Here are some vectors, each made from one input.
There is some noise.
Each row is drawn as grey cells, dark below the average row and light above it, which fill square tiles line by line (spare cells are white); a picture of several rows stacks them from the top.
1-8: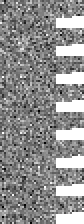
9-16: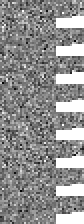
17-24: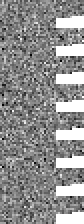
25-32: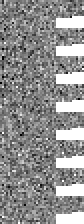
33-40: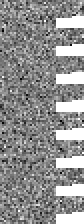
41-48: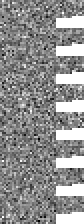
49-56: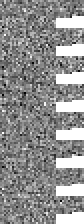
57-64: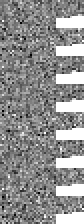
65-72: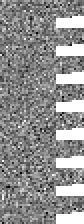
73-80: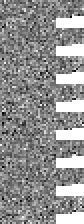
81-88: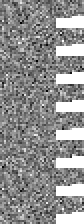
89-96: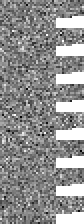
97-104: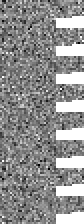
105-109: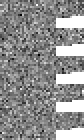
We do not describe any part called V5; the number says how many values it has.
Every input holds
a node of an 8-node tree and a value of V5, together with either a fixed value, or a node of an 8-node tree.
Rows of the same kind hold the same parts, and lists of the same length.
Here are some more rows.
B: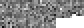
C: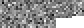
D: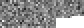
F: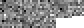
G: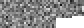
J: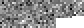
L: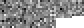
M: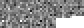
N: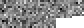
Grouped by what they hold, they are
B, M
C, D, F, G, J, L, N

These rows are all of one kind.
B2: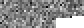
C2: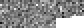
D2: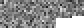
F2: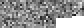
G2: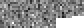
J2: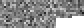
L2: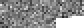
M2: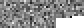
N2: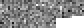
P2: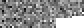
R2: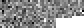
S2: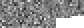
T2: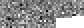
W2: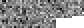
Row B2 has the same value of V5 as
D2, J2 and M2.
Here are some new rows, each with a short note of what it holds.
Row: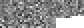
a node of each of two 8-node trees and a value of V5
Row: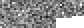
a node of an 8-node tree and a value of V5
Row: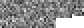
a node of an 8-node tree and a value of V5
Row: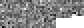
a node of an 8-node tree and a value of V5
